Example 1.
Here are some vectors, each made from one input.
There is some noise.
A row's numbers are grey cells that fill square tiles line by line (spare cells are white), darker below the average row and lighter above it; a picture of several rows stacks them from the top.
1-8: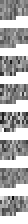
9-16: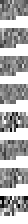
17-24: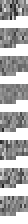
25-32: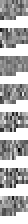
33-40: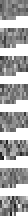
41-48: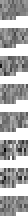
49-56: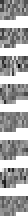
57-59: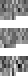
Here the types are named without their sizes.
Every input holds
a list of points on a line.
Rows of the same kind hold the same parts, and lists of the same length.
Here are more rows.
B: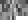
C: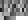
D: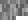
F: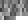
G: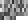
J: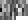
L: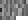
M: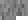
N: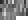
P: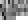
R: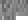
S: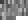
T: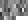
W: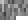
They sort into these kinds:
B, C, D, F, R, S
G, M, N, P, T
J, L, W

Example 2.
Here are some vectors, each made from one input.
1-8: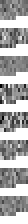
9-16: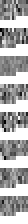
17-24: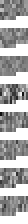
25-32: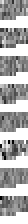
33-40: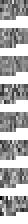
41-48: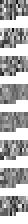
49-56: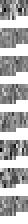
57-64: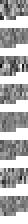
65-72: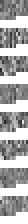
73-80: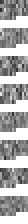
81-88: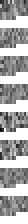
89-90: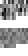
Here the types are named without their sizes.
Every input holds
either a label, or a point on a line.
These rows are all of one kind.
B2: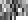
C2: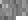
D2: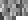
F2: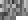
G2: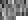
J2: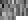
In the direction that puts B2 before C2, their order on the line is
J2, G2, F2, B2, C2, D2.
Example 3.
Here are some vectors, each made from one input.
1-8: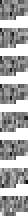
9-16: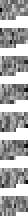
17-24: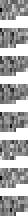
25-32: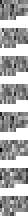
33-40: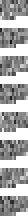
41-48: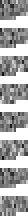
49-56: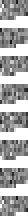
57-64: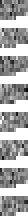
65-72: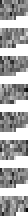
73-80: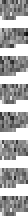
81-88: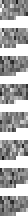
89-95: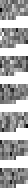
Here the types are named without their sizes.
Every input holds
either a point on a line, or a node of a tree.
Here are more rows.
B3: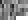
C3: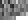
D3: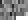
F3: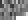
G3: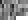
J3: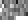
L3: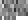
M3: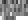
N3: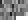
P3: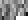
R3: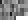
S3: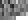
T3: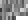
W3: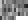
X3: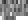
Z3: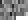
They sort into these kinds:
B3, C3, D3, F3, G3, N3, R3, S3, Z3
J3, L3, M3, P3, T3, W3, X3

